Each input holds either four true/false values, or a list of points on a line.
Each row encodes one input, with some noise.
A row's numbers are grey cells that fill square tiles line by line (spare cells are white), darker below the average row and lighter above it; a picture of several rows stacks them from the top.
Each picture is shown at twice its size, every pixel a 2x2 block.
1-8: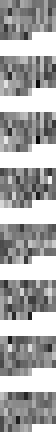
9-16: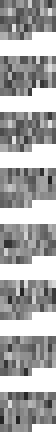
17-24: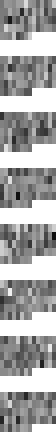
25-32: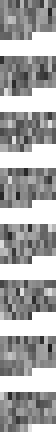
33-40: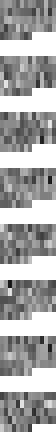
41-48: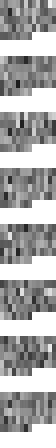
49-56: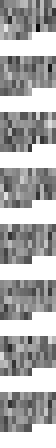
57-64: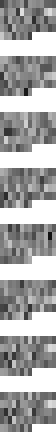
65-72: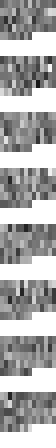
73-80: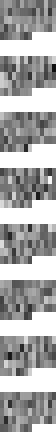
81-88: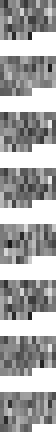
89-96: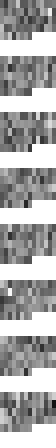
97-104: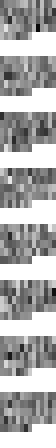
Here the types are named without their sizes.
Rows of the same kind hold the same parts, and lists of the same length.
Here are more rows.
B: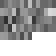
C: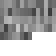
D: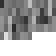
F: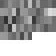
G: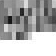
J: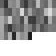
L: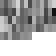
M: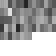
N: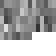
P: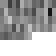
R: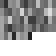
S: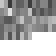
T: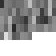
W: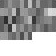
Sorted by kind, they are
B, F, G, J, L, N, R, W
C, P
D, T
M, S

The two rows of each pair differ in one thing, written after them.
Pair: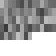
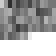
the place on the line in item 1 of the list
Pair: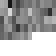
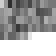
the place on the line in item 2 of the list
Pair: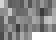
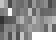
the place on the line in item 2 of the list
